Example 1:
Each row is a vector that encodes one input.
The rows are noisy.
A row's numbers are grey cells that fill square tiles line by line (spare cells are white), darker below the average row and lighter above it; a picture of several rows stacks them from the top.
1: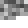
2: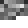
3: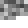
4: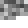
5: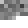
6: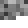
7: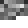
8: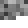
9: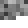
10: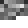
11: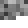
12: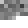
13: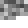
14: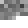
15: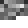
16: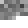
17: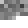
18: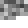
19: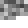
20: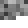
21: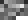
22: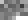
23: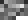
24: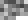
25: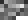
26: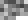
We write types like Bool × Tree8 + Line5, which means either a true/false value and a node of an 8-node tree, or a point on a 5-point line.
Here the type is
Line4.
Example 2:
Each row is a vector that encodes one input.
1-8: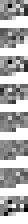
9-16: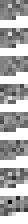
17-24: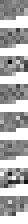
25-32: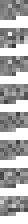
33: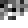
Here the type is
Tree7.
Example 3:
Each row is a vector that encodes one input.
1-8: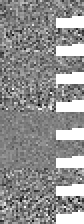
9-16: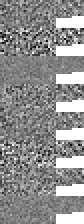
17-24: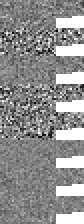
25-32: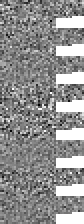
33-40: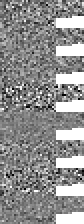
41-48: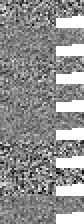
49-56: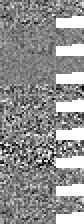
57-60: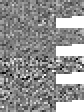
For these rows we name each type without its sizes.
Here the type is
Tree + Unit.
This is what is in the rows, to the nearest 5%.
About 10% of them hold a fixed value. The rest hold a node of a tree.
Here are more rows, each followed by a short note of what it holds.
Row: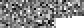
a fixed value
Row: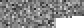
a fixed value
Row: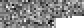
a fixed value
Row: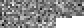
a fixed value
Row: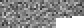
a fixed value
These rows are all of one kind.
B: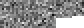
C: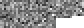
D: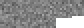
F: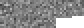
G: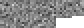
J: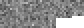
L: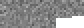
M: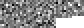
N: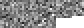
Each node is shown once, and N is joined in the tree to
D and F.
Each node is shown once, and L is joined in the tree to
C and M.
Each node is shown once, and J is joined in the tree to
C and F.
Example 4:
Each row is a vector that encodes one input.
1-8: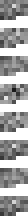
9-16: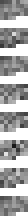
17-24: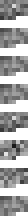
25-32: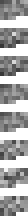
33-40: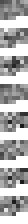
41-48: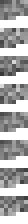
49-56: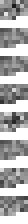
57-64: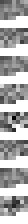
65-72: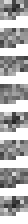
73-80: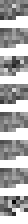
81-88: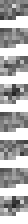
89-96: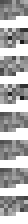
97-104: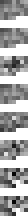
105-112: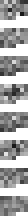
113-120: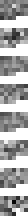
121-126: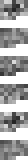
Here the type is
Circle8 + Unit.
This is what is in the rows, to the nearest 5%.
About 95% of them hold a point on an 8-point circle. The rest hold a fixed value.
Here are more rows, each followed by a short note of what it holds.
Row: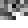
a fixed value
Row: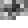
a point on an 8-point circle
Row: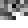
a fixed value
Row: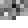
a point on an 8-point circle
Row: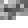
a point on an 8-point circle
